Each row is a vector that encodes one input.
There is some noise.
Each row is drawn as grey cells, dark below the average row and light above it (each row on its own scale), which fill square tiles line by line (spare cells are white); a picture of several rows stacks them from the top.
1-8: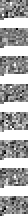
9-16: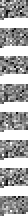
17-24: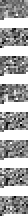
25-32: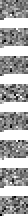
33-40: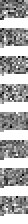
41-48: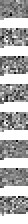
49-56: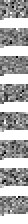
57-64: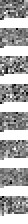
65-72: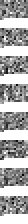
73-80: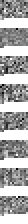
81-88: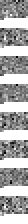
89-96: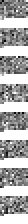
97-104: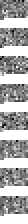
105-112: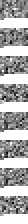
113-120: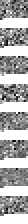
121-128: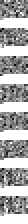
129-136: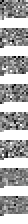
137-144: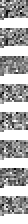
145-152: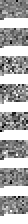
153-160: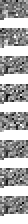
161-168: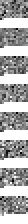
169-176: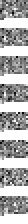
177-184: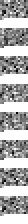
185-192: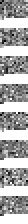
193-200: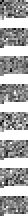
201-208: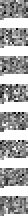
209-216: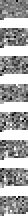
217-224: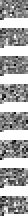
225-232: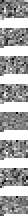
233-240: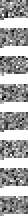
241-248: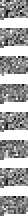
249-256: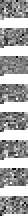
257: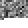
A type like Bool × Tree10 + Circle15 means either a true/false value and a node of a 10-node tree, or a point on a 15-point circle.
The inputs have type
Line7 + Line10 × (Line10 + Line13).
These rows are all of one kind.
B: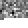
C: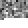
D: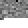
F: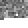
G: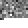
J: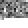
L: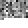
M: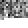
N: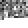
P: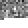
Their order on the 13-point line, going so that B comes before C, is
B, G, C, L, D, J, M, N, F, P.
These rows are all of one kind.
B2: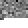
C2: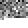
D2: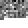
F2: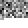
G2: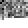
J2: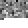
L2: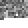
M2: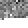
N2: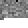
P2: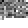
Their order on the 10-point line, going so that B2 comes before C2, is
D2, B2, N2, L2, J2, M2, C2, G2, F2, P2.
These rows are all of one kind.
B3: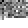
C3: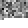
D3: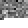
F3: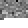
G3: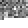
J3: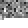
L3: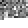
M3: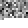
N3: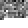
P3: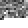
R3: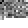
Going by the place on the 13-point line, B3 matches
G3, L3, P3 and R3.
